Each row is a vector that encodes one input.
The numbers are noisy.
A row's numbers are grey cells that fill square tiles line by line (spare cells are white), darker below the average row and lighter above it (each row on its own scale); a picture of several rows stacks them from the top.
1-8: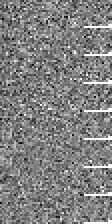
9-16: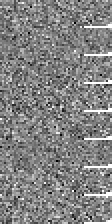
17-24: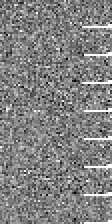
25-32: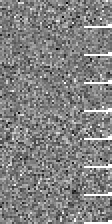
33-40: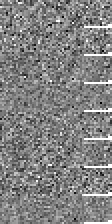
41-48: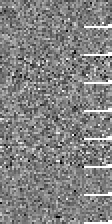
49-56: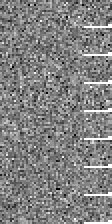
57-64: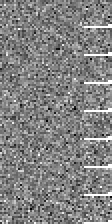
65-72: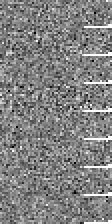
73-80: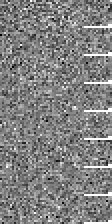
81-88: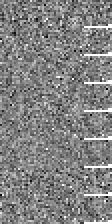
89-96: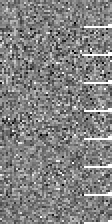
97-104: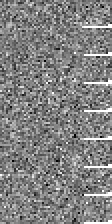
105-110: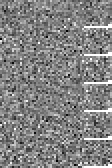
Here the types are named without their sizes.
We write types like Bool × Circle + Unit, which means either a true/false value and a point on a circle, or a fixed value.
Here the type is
(Circle + Line) × Line.
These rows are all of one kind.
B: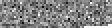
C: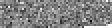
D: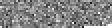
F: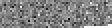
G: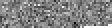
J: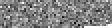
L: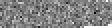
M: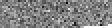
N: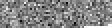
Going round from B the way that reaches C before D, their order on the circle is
B, F, C, J, G, D, N, M, L.
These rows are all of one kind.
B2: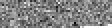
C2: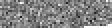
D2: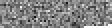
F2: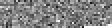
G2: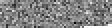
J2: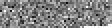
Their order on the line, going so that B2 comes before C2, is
B2, D2, J2, G2, C2, F2.
